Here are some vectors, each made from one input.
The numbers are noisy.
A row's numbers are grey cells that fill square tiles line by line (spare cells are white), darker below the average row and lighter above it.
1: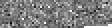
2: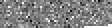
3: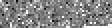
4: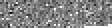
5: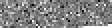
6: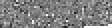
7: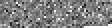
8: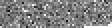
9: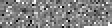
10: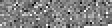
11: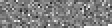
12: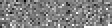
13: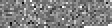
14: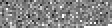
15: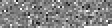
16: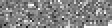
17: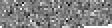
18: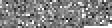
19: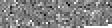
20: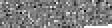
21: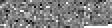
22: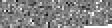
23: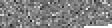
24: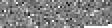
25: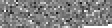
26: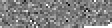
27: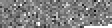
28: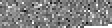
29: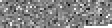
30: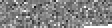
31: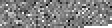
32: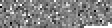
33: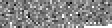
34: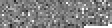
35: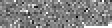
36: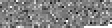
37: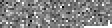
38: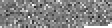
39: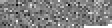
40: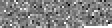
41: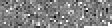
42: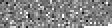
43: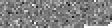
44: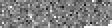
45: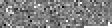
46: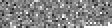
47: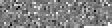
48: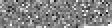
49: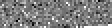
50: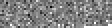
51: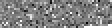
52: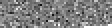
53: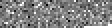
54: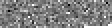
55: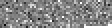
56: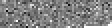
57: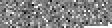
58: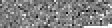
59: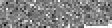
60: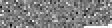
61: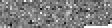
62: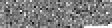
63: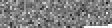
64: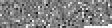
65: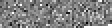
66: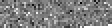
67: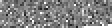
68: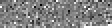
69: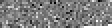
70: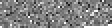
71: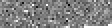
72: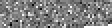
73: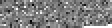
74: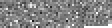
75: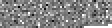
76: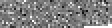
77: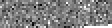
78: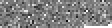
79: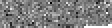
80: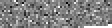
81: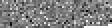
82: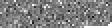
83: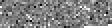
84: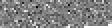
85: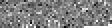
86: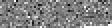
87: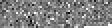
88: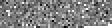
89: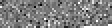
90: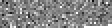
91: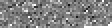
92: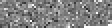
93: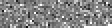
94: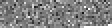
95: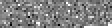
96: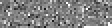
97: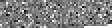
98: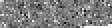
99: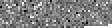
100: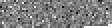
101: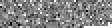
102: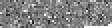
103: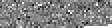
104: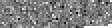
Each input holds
one of 4 labels and a point on a 4-point line, together with either a fixed value, or a node of a 7-node tree.
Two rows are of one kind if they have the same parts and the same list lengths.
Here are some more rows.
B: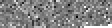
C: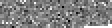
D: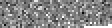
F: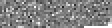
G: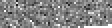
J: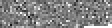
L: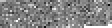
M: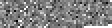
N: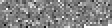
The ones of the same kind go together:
B, D, G, L, N
C, F, J, M

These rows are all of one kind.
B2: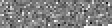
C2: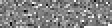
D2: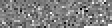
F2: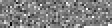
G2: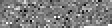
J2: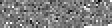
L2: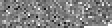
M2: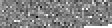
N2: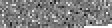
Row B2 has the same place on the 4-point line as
G2, J2 and N2.
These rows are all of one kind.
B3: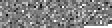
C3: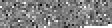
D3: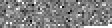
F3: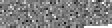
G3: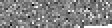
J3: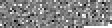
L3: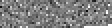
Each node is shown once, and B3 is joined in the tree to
C3.
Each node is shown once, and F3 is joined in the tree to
D3 and G3.
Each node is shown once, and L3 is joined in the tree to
G3 and J3.
